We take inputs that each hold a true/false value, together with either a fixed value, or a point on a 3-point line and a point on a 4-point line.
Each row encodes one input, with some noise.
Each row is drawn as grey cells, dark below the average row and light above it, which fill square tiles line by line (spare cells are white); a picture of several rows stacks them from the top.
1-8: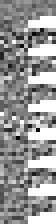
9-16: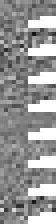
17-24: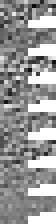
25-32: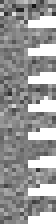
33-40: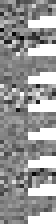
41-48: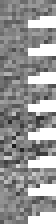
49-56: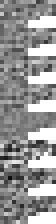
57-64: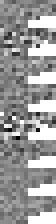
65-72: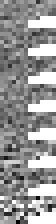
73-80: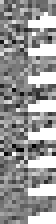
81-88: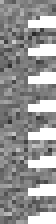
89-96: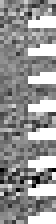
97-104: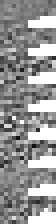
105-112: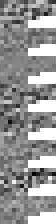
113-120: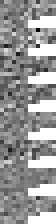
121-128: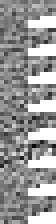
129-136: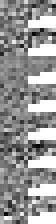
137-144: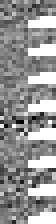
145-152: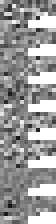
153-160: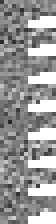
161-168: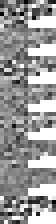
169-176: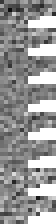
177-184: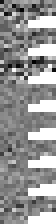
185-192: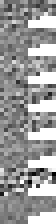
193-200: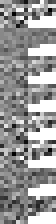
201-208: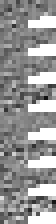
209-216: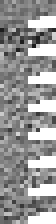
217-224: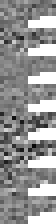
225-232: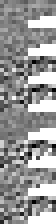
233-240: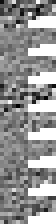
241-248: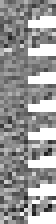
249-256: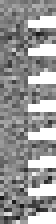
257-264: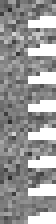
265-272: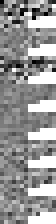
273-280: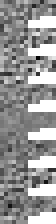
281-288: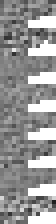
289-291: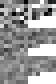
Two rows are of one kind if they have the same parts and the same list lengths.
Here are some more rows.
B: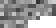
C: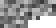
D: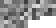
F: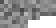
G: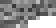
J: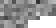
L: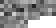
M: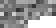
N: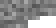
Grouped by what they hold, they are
B, D, F, J, L, M
C, G, N

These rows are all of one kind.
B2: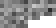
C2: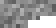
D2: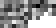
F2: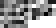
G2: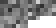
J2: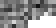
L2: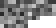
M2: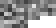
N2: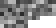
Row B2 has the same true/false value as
C2 and F2.
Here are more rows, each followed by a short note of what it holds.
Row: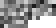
a point on a 3-point line, a point on a 4-point line and a true/false value
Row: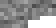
a point on a 3-point line, a point on a 4-point line and a true/false value
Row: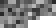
a point on a 3-point line, a point on a 4-point line and a true/false value
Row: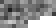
a true/false value
